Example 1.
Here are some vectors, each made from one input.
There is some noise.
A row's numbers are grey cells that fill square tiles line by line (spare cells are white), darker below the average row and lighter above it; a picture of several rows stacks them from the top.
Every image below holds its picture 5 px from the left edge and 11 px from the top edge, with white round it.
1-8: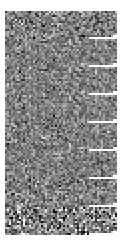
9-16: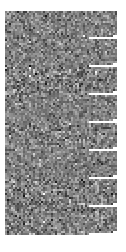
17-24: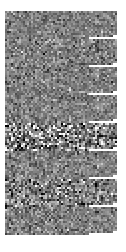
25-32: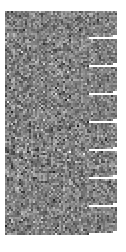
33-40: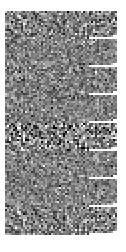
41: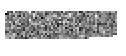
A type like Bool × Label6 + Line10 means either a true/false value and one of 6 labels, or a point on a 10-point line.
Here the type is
Circle8 + Unit.
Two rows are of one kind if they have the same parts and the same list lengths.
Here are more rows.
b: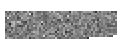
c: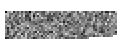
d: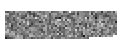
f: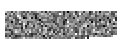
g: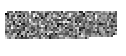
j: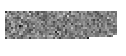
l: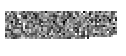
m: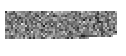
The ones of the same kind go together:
b, c, d, g, j, m
f, l

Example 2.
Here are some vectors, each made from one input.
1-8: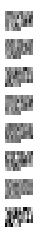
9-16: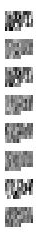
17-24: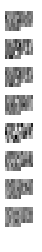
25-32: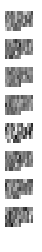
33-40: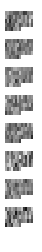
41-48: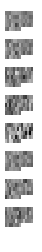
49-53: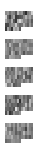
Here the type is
Circle8.
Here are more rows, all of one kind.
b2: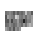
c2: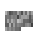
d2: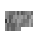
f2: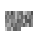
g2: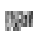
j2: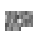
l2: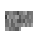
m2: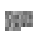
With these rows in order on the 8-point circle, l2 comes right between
b2 and f2.
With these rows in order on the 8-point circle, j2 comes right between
c2 and m2.
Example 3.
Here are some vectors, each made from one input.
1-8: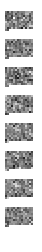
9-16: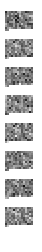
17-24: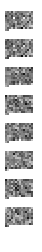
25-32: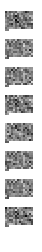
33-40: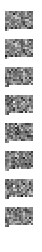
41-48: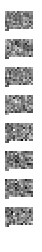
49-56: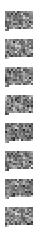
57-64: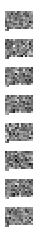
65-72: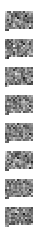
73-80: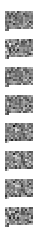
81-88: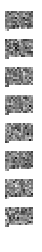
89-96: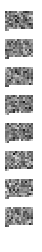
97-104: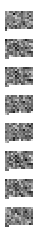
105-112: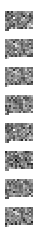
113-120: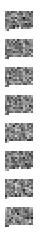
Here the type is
Label7.
